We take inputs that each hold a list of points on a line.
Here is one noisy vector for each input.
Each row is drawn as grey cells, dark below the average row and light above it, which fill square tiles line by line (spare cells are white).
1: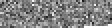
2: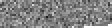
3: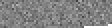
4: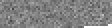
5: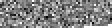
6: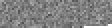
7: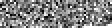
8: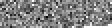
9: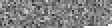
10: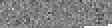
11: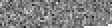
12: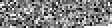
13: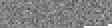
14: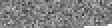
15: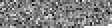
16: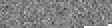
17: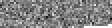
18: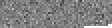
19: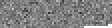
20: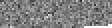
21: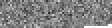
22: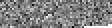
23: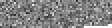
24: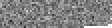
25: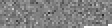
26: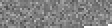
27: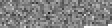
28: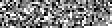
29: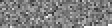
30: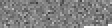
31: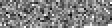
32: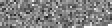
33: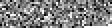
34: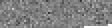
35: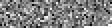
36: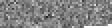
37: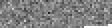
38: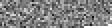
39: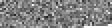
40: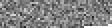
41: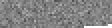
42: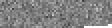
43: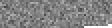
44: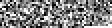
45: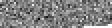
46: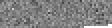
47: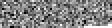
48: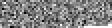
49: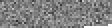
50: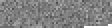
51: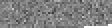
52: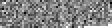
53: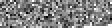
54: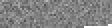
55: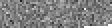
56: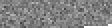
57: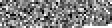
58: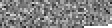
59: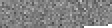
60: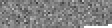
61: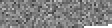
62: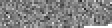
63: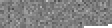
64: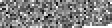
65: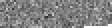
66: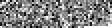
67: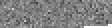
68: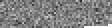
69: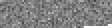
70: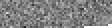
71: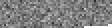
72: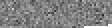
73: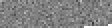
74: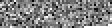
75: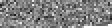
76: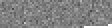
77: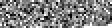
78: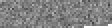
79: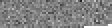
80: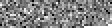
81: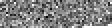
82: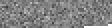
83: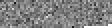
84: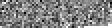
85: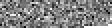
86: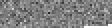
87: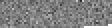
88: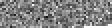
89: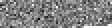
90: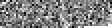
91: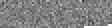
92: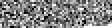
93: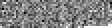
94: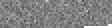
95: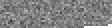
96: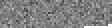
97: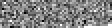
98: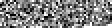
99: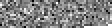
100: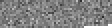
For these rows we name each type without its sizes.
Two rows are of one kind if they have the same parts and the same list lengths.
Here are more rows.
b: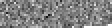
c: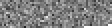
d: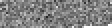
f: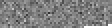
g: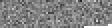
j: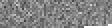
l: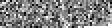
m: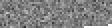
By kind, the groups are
b, c, d, j, m
f, g
l

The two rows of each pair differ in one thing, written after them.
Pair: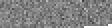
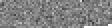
the place on the line in item 1 of the list
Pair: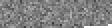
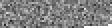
the place on the line in item 1 of the list
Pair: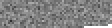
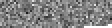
the place on the line in item 1 of the list
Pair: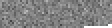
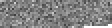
the place on the line in item 1 of the list
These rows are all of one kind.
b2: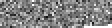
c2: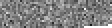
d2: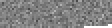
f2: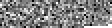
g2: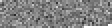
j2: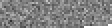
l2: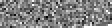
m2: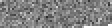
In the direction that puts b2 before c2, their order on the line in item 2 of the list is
g2, j2, b2, f2, c2, m2, d2, l2.
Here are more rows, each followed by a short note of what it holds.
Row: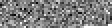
a list of one item
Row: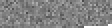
a list of two items
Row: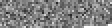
a list of one item
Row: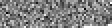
a list of one item
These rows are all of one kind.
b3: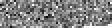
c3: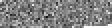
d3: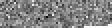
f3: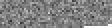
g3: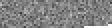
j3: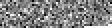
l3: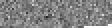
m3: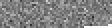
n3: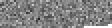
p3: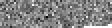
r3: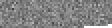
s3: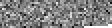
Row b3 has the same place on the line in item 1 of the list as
d3, l3 and p3.
